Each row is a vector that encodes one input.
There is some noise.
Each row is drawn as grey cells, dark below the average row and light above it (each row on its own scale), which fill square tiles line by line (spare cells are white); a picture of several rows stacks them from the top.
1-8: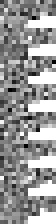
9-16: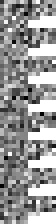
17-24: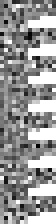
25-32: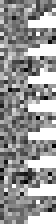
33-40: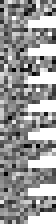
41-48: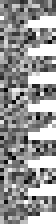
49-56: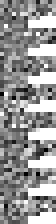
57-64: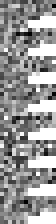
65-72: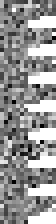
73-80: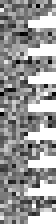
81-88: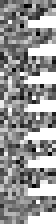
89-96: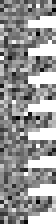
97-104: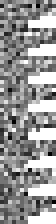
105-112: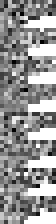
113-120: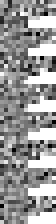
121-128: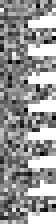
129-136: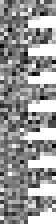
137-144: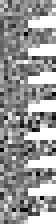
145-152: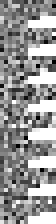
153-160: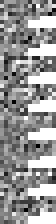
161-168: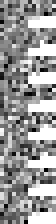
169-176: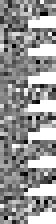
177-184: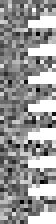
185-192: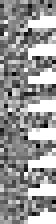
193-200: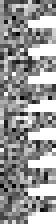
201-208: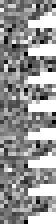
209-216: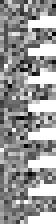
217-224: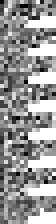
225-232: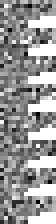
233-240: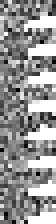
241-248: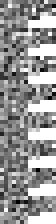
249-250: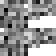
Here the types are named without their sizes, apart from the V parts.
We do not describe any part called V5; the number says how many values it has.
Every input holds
a point on a circle, together with either three true/false values, or a value of V5.
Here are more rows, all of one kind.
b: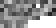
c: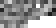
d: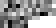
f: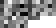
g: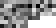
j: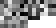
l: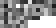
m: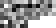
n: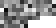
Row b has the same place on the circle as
l and m.
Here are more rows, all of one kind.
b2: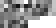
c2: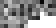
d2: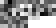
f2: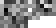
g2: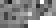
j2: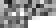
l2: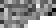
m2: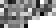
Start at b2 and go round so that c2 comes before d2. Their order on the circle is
b2, j2, f2, c2, m2, d2, g2, l2.
